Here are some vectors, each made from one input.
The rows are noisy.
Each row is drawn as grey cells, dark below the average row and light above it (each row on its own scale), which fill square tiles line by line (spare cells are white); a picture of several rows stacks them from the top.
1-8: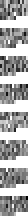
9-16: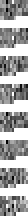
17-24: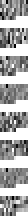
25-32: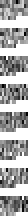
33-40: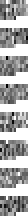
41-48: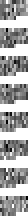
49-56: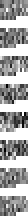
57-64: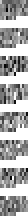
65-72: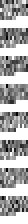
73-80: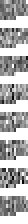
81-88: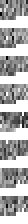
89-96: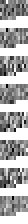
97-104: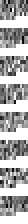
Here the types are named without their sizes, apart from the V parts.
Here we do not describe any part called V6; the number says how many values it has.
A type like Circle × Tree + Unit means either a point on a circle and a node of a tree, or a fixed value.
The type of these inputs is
Line × (Tree + V6).
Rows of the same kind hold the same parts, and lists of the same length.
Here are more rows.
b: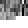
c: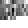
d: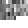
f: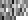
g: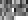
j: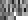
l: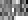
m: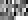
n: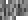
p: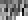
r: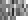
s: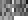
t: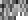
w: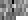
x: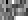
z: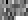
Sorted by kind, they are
b, g, l, m, n, p, s, x, z
c, d, f, j, r, t, w

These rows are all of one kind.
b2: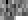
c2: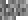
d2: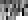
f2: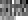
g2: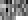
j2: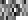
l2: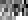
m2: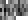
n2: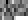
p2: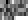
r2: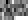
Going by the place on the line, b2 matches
n2, p2 and r2.
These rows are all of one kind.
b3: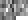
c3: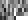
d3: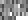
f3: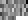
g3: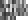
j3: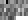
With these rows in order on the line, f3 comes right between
d3 and j3.
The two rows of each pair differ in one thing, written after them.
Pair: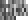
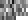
the place on the line
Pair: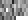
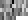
the value of V6
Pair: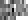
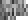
the value of V6
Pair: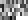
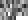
the place on the line
